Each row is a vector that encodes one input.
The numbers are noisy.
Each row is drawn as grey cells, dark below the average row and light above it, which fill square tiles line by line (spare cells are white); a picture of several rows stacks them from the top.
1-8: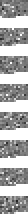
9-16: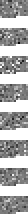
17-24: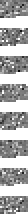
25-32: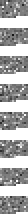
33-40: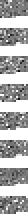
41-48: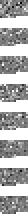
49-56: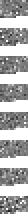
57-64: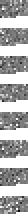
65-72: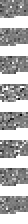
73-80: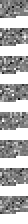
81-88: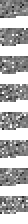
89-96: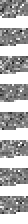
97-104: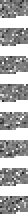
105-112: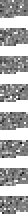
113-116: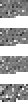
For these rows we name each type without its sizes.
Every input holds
a label, together with either a fixed value, or a node of a tree.
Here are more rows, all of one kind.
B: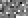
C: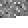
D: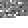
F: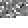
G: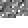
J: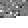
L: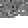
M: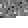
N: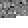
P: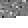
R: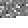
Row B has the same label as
L, M and N.
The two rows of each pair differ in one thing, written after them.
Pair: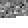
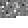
the label
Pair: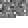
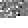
the label
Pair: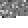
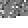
the node of the tree
